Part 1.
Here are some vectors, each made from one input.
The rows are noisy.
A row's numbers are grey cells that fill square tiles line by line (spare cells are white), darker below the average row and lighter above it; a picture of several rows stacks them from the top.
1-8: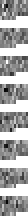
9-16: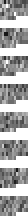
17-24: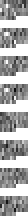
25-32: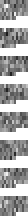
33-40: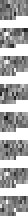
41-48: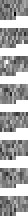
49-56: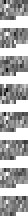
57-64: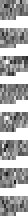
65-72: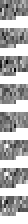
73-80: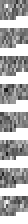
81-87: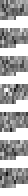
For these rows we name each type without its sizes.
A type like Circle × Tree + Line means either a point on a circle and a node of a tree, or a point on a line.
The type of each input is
Bool × Line × Line.
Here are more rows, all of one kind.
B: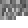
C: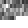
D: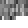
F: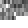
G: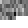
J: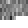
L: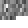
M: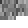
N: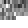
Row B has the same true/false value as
F, M and N.
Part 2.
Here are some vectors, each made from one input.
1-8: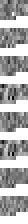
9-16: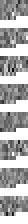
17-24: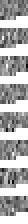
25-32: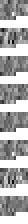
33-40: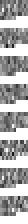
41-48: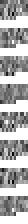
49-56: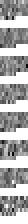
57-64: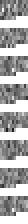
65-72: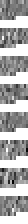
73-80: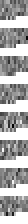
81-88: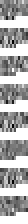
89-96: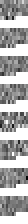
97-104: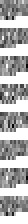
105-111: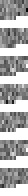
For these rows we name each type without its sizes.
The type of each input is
Line + Tree.
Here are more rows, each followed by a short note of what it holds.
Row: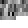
a point on a line
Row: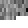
a node of a tree
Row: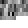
a point on a line
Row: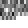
a point on a line
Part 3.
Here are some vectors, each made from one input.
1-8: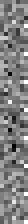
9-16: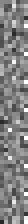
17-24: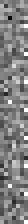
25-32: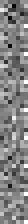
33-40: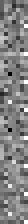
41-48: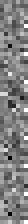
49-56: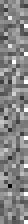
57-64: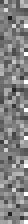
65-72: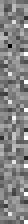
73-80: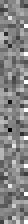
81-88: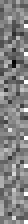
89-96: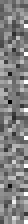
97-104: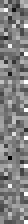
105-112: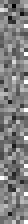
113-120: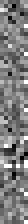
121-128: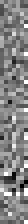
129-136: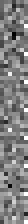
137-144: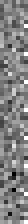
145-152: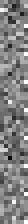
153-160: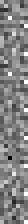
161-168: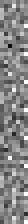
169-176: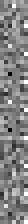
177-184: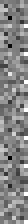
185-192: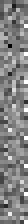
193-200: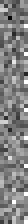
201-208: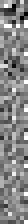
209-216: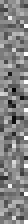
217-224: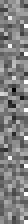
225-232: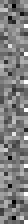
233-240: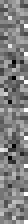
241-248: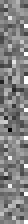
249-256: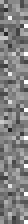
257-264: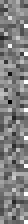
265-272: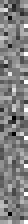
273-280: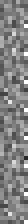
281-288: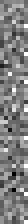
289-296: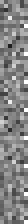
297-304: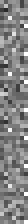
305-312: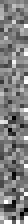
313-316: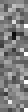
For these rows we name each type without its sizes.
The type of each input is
List(Line).
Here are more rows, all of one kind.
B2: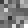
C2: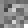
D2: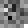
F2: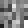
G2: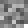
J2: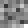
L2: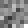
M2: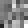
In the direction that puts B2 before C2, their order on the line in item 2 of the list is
F2, B2, L2, M2, J2, D2, G2, C2.
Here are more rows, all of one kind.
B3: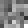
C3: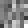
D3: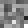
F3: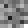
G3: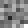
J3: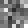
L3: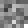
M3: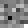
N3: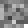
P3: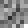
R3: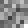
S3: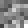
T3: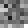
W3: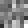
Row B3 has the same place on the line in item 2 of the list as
D3, M3, N3 and T3.
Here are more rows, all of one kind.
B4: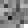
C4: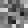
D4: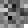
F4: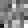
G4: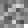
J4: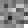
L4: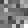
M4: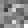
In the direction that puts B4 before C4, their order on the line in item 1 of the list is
F4, M4, G4, J4, B4, L4, D4, C4.
